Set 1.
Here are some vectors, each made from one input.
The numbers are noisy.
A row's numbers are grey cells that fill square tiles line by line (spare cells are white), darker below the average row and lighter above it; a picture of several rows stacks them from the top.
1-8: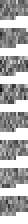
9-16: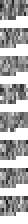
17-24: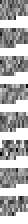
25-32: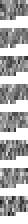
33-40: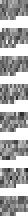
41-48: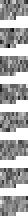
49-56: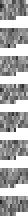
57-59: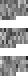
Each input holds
three true/false values.
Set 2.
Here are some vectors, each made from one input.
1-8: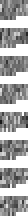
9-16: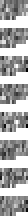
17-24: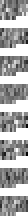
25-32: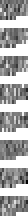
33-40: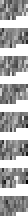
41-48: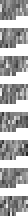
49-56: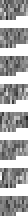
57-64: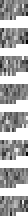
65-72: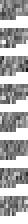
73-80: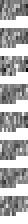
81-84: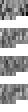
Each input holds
three true/false values.
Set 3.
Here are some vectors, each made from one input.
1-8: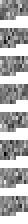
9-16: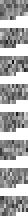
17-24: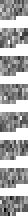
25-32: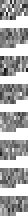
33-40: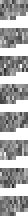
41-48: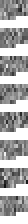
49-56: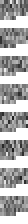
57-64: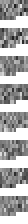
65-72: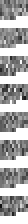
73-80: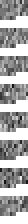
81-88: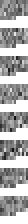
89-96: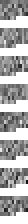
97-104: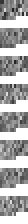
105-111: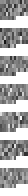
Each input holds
a node of a 13-node tree.
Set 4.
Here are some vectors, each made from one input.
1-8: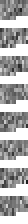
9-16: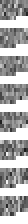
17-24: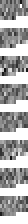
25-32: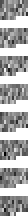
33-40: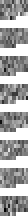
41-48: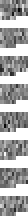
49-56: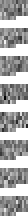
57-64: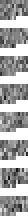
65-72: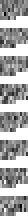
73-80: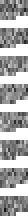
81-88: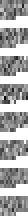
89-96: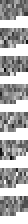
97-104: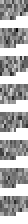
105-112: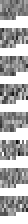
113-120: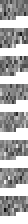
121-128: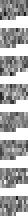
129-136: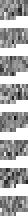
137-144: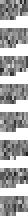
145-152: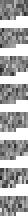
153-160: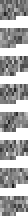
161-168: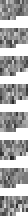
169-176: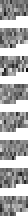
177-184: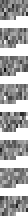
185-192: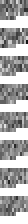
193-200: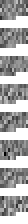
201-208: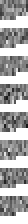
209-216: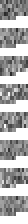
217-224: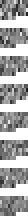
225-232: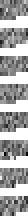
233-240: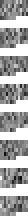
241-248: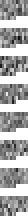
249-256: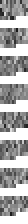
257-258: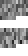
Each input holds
a node of a 13-node tree.
